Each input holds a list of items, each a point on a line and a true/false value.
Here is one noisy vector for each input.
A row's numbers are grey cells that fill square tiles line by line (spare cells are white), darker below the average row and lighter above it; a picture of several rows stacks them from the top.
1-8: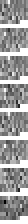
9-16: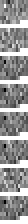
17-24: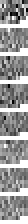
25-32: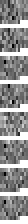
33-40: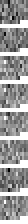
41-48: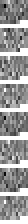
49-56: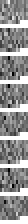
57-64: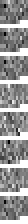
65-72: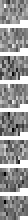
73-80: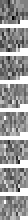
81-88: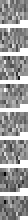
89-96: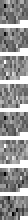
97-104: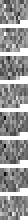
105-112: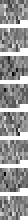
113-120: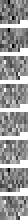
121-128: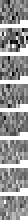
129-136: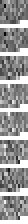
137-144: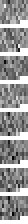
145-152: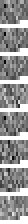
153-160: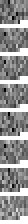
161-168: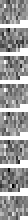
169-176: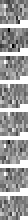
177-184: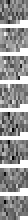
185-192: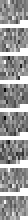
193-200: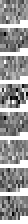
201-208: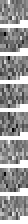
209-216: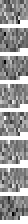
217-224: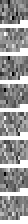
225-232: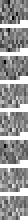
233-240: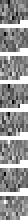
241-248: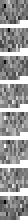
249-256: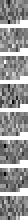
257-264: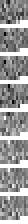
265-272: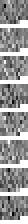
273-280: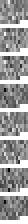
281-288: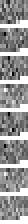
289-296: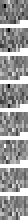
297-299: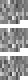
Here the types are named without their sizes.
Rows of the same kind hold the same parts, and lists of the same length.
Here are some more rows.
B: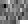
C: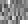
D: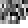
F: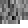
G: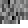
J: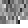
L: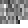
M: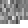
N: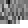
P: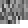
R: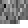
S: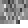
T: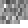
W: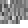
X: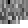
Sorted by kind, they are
B, C, M, R, W
D
F, G, J, L, N, P, S, T, X

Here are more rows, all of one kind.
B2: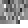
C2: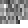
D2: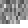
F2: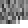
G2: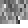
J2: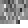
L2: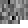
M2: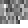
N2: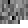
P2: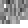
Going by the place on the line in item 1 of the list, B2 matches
J2, L2, N2 and P2.
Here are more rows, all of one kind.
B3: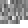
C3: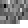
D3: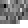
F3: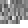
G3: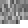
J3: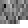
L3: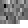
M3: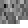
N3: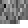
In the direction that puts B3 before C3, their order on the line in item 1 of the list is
N3, J3, B3, F3, D3, C3, L3, M3, G3.
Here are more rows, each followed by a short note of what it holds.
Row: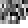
the empty list
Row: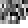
the empty list
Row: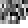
the empty list
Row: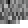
a list of two items
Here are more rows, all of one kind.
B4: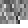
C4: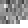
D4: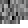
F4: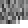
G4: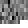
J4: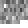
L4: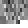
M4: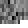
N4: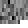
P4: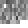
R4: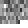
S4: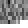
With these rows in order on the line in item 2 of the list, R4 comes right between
D4 and J4.
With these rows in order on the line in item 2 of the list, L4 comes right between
C4 and G4.
